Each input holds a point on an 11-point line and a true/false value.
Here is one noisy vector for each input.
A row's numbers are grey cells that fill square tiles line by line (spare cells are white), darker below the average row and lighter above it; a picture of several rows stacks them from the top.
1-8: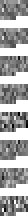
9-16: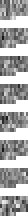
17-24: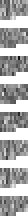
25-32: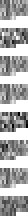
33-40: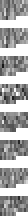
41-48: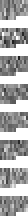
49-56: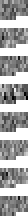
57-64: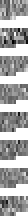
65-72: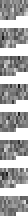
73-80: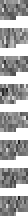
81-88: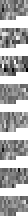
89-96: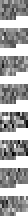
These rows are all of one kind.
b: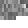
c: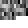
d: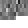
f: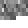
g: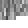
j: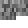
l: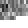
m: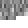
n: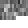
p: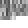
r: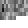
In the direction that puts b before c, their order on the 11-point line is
p, g, m, b, f, j, d, c, n, r, l.
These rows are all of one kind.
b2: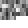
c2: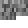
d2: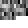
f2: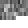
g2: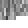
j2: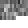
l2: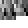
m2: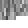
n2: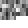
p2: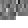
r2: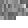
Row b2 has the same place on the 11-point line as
g2, m2 and n2.
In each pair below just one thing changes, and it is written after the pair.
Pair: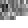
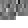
the place on the 11-point line
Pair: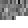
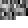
the true/false value
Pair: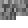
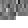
the place on the 11-point line
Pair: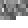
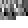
the true/false value
